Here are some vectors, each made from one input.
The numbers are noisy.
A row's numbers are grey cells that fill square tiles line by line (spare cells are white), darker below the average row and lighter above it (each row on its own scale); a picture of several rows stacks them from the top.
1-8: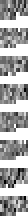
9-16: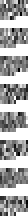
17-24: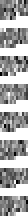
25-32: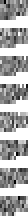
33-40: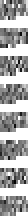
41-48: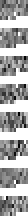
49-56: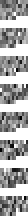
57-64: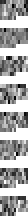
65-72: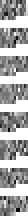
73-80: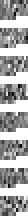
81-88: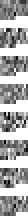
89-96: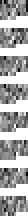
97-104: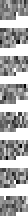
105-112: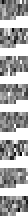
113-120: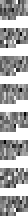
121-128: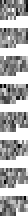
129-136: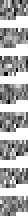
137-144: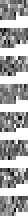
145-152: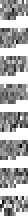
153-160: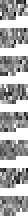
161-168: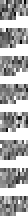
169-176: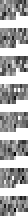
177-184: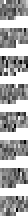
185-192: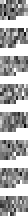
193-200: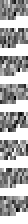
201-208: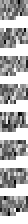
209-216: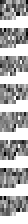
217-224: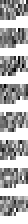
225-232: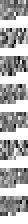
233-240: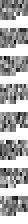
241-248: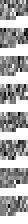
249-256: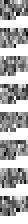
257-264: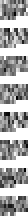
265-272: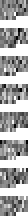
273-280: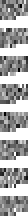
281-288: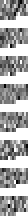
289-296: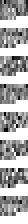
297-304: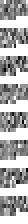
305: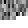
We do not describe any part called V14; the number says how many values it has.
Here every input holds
a value of V14, together with either a point on a 9-point circle, or a point on a 10-point circle.
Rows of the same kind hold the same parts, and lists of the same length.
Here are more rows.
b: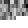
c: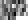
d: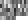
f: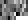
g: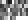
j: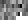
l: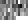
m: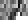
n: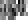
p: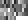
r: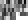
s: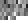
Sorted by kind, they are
b, f, j, l, p, s
c, d, g, m, n, r

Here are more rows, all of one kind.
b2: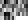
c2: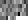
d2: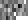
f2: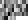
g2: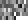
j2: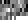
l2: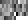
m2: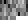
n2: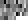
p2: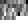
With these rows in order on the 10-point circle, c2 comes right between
n2 and p2.
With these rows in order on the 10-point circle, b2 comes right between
f2 and j2.
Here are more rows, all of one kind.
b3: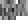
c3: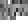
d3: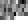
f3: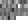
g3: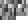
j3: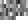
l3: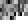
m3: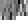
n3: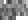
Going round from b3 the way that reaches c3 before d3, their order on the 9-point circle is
b3, l3, n3, j3, g3, f3, c3, d3, m3.
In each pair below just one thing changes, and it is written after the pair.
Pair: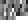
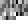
the place on the 10-point circle
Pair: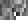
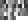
the value of V14
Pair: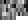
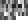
the place on the 10-point circle
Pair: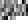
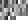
the value of V14
